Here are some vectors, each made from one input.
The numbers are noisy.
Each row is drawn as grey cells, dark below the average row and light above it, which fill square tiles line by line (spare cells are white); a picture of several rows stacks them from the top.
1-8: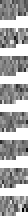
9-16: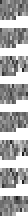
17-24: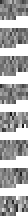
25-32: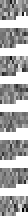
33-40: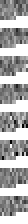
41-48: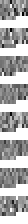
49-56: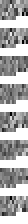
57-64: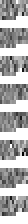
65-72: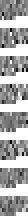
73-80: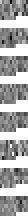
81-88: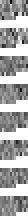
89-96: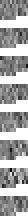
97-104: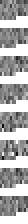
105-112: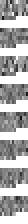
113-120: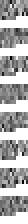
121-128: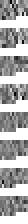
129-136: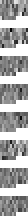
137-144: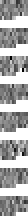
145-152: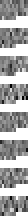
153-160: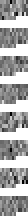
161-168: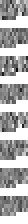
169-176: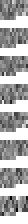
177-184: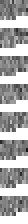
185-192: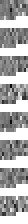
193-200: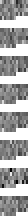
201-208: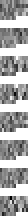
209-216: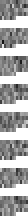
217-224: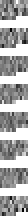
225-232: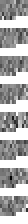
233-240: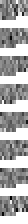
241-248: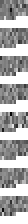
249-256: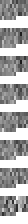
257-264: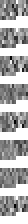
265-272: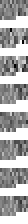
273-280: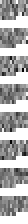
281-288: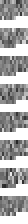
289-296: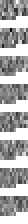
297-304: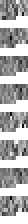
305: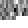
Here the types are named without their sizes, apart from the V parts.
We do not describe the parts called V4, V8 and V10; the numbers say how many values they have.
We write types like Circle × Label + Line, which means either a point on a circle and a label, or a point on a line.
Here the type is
(Line × V8 + V10) × V4 + Tree × Tree.
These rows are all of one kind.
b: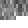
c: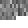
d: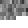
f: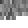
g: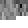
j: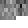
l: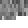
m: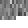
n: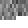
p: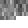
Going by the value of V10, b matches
c and p.
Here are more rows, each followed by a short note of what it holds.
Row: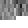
a value of V4 and a value of V10
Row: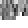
a node of each of two trees
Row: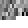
a node of each of two trees
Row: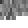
a value of V4 and a value of V10
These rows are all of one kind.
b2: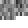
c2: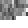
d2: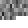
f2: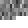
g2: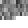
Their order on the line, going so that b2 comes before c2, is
g2, b2, d2, c2, f2.
